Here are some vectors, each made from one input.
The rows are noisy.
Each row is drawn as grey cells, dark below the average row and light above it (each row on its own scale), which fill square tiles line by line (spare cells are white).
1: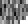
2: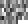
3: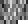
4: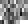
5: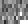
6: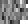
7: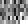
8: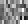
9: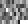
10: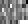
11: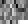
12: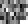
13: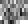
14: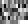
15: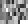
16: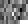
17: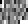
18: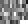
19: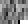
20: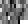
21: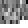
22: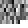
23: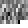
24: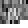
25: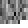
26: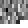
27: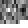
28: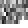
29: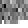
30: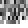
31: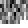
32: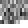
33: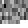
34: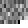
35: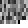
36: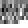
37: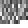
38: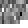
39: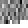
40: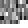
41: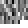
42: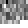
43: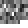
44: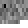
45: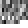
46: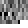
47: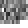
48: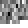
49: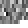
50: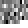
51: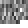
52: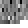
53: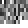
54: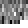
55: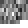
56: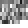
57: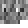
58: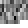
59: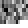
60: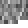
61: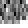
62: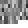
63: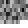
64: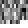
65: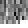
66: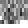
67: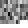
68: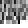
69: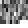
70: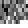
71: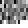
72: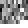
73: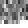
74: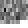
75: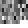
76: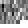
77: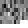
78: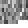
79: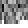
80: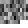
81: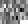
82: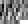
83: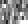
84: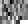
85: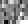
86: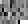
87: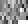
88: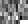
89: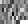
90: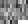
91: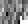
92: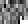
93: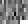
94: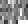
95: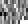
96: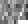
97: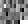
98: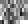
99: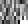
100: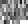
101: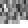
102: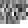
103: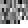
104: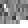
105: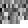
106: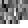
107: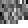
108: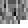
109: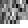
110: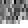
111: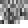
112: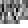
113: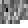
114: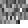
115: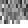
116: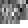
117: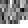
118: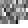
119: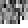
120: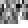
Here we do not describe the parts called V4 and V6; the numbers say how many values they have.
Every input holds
either a fixed value, or one of 5 labels, a true/false value, a value of V4 and a value of V6.
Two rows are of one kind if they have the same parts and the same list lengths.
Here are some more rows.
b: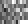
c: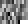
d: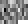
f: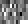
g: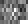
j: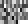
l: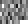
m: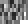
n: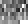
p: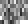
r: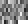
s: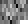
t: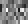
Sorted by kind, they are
b, c, d, f, g, j, l, m, n, r, s, t
p

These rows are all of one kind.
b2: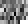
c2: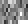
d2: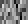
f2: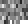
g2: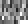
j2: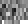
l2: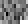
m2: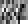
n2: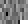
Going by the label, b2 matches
l2, m2 and n2.
